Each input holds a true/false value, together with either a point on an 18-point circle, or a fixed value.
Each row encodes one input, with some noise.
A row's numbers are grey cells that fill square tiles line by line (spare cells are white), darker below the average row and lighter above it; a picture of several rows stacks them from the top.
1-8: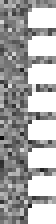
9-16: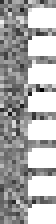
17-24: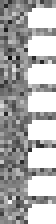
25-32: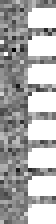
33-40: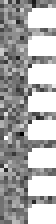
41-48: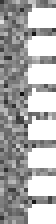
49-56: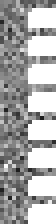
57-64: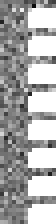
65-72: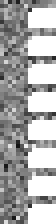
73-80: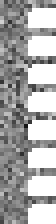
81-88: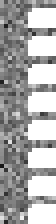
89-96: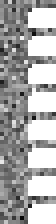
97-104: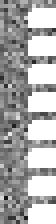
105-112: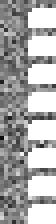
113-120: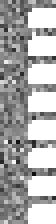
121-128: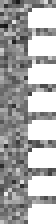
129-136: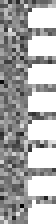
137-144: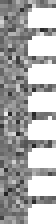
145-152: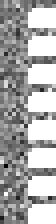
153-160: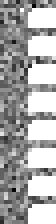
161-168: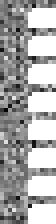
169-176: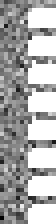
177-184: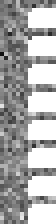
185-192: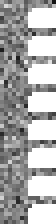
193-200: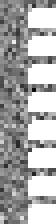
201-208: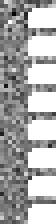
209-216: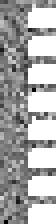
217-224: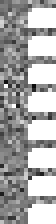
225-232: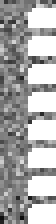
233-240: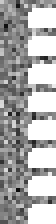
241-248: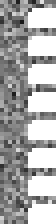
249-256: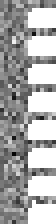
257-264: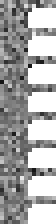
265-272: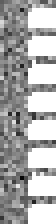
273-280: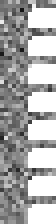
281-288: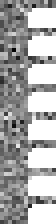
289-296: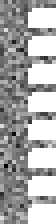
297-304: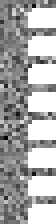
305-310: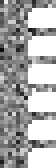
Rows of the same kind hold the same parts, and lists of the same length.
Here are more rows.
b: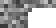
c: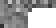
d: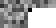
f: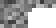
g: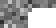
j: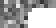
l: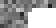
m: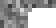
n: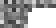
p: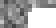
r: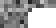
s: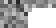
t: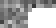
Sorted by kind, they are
b, c, g, j, l, m, n, p, r, s, t
d, f

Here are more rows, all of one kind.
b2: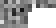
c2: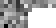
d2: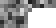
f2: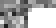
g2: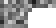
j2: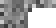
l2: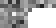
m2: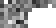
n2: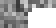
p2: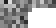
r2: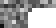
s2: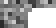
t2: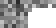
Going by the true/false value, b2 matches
f2 and p2.
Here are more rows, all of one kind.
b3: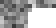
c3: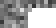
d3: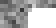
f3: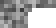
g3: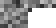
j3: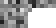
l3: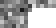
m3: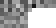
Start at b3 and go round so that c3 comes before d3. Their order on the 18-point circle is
b3, l3, g3, c3, j3, m3, f3, d3.
